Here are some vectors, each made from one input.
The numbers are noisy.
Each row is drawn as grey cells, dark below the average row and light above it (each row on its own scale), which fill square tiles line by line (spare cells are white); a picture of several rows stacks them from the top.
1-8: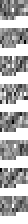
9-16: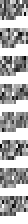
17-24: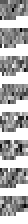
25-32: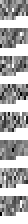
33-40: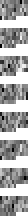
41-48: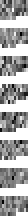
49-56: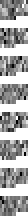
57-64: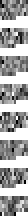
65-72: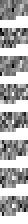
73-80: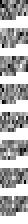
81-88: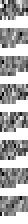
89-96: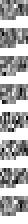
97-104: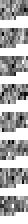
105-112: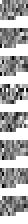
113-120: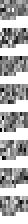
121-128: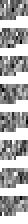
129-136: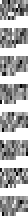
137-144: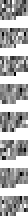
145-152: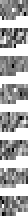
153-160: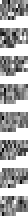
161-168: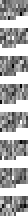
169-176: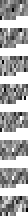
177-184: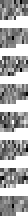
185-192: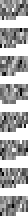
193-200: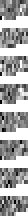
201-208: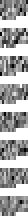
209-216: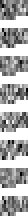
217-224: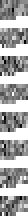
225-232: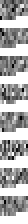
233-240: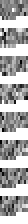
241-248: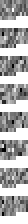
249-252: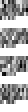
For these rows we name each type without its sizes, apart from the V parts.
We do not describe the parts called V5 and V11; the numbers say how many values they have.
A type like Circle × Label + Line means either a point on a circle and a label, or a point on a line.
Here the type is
(Bool × Bool × Bool × Bool + Unit) × V5 + Label × V11.
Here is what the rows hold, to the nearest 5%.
About 30% of them hold a label and a value of V11. The rest hold a value of V5, together with either a fixed value, or four true/false values.
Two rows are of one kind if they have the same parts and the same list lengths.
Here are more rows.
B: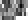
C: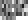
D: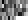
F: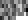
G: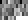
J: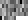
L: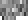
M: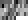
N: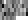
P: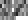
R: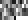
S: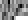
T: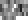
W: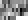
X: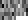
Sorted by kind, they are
B, C, D, L, P, S, T, W
F, N, X
G, J, M, R

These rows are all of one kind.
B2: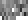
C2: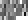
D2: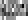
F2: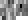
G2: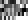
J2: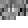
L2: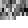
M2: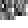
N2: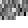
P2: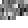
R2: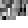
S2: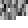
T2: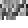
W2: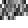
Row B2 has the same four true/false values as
J2, N2 and R2.
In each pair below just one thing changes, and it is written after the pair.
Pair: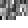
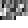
the value of V11
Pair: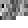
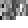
the label
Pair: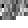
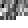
the label
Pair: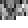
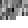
the label
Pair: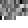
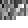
the value of V11
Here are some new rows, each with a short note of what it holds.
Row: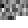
a value of V5
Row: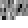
four true/false values and a value of V5
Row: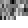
a label and a value of V11
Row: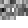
four true/false values and a value of V5
